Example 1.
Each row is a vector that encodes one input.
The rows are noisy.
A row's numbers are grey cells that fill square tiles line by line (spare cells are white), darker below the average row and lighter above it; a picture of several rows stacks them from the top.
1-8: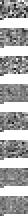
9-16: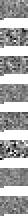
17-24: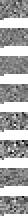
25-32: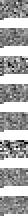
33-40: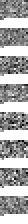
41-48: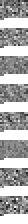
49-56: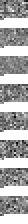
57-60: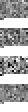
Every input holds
either a point on a 5-point line, or a point on a 6-point line.
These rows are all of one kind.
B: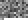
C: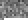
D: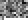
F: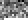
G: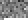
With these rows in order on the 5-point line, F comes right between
B and C.
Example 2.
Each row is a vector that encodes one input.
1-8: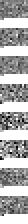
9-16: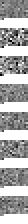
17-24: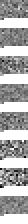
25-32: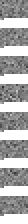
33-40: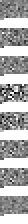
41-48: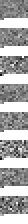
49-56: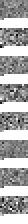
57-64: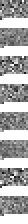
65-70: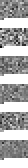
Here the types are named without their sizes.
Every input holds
either a point on a line, or four true/false values.
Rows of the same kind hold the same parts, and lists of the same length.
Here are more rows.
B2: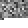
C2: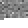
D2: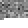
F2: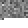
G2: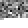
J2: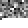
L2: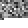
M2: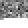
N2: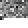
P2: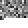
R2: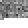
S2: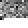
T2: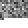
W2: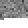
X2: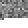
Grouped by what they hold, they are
B2, C2, D2, F2, G2, L2, M2, R2, T2, W2, X2
J2, N2, P2, S2

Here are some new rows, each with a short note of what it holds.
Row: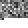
four true/false values
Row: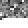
a point on a line
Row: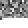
a point on a line
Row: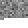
four true/false values
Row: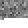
four true/false values
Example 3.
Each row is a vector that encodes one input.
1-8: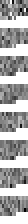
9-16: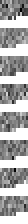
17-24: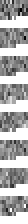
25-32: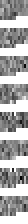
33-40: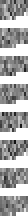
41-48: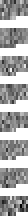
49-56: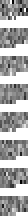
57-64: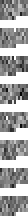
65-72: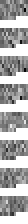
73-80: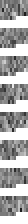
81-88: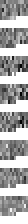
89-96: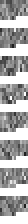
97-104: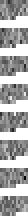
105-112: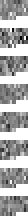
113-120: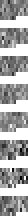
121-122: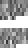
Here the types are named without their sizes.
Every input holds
a label, together with either a fixed value, or four true/false values.
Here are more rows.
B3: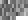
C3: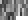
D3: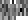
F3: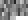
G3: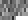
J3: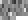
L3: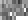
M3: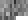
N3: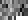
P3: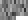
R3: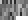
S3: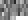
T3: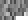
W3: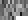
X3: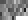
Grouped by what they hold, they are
B3, C3, F3, G3, J3, L3, M3, P3, R3, S3, T3, W3, X3
D3, N3

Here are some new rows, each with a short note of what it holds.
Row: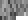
a label and four true/false values
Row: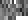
a label
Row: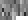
a label and four true/false values
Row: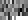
a label
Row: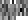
a label
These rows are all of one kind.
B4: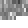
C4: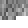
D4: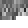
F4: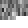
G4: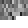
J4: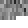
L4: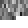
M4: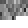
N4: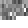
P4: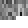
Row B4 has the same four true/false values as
C4, J4 and P4.
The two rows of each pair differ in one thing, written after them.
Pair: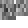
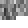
one of the four true/false values
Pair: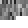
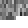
one of the four true/false values
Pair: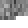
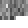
one of the four true/false values
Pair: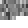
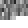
one of the four true/false values
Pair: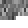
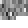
the label
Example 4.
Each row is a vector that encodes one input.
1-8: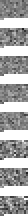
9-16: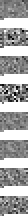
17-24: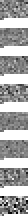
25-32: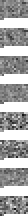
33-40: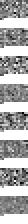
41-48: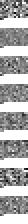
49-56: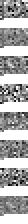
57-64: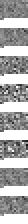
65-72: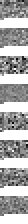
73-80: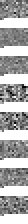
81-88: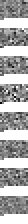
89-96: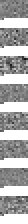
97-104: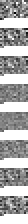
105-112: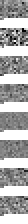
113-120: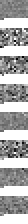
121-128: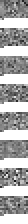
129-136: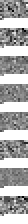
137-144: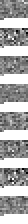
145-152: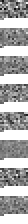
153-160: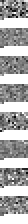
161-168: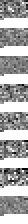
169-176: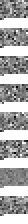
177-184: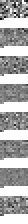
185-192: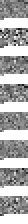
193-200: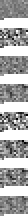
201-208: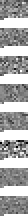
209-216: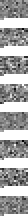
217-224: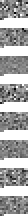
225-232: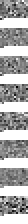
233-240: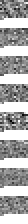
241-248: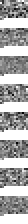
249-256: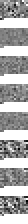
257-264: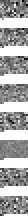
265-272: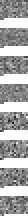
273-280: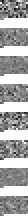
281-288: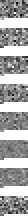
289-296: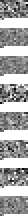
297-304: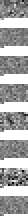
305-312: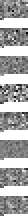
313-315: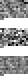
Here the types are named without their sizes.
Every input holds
either a point on a line, or four true/false values.
